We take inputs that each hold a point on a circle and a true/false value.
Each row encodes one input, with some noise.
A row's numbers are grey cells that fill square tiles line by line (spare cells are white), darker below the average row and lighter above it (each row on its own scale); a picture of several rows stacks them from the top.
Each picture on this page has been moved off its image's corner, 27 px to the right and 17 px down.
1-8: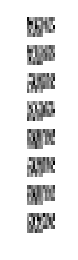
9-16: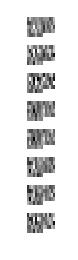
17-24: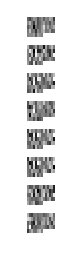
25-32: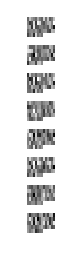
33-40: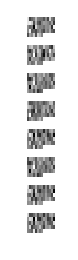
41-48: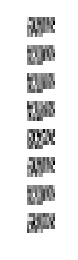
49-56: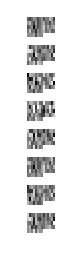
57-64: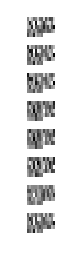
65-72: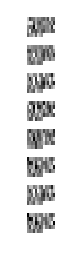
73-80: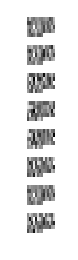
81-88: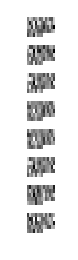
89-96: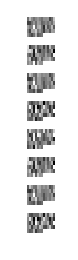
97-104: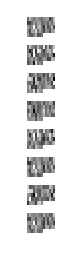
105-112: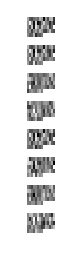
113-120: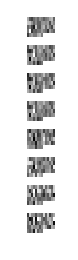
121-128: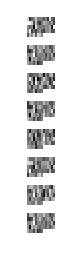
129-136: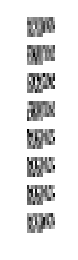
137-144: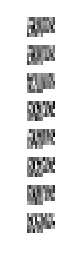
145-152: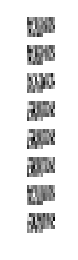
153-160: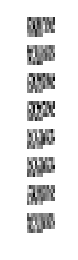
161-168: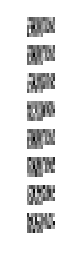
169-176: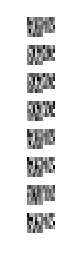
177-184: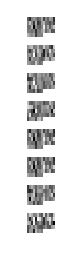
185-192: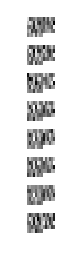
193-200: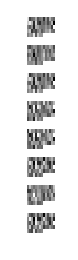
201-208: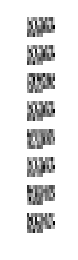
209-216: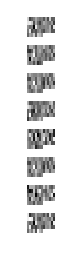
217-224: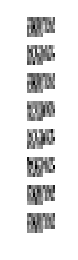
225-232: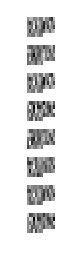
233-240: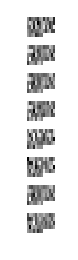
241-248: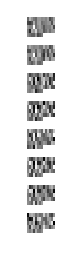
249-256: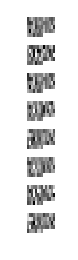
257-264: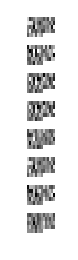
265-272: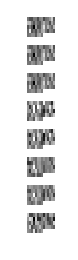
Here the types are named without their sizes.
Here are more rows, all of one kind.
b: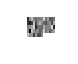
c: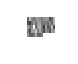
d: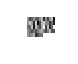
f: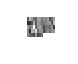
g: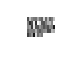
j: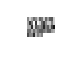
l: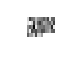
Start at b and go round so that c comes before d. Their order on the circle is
b, g, j, l, c, f, d.
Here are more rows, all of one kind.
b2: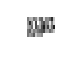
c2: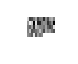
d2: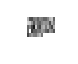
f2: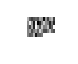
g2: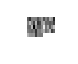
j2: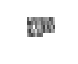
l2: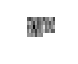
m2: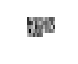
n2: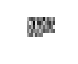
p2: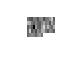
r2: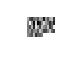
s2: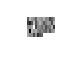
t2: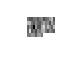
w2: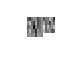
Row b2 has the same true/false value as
j2, m2 and s2.
